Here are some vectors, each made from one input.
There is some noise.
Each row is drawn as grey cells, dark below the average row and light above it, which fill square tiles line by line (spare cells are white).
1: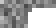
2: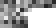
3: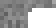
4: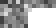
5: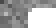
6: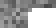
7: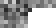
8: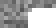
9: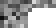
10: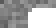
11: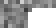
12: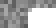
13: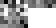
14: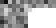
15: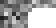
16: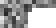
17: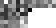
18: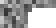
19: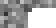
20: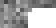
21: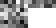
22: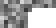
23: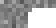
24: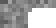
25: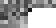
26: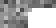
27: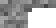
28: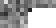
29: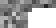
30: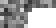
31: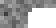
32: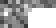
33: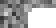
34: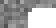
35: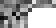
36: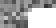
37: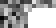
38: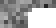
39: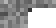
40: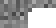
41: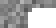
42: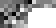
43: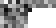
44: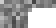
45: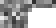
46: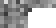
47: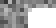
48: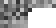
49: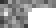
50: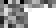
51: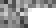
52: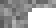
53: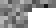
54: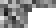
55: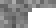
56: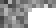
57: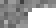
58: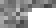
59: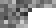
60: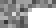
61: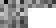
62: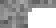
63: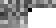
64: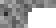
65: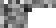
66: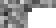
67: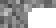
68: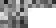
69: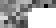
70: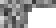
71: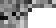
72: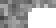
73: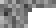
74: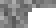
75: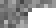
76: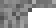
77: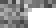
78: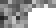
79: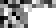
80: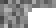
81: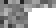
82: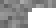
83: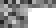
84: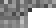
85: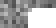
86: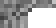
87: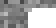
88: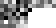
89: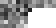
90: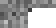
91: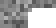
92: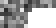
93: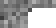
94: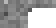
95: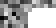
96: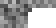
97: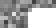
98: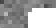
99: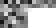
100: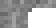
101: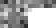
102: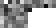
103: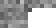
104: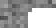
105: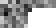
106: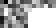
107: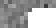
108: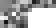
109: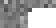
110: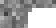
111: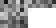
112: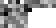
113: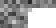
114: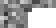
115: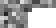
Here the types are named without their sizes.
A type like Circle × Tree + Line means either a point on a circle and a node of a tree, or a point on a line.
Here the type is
List(Line).
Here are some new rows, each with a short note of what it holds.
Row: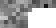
a list of three items
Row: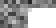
the empty list
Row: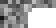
a list of three items
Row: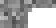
a list of one item
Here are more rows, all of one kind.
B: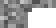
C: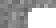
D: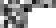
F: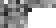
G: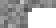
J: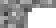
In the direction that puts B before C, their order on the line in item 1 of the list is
D, B, F, J, C, G.
